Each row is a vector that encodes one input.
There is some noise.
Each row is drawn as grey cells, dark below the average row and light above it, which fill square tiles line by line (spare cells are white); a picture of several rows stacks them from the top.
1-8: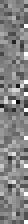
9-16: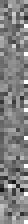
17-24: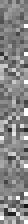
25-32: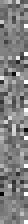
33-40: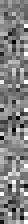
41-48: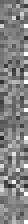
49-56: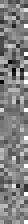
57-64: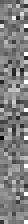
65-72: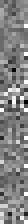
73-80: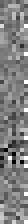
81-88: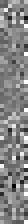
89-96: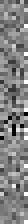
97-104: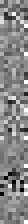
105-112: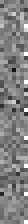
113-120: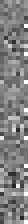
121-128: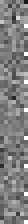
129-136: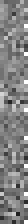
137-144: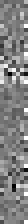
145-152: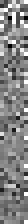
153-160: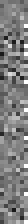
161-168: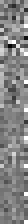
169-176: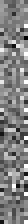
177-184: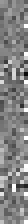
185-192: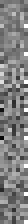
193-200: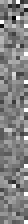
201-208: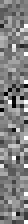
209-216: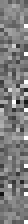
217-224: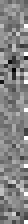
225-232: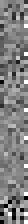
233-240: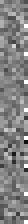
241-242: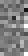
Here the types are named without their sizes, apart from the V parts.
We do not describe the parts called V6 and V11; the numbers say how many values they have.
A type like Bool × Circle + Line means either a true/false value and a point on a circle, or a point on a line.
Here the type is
Bool × Bool × Bool × Bool + Tree × V6 × V11 + Unit.
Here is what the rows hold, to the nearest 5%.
A few of them hold a fixed value. About 30% of them hold a node of a tree, a value of V6 and a value of V11. The rest hold four true/false values.
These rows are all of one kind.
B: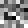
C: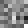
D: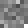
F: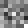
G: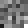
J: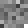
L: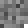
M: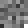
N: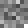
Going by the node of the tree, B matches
F, G and M.
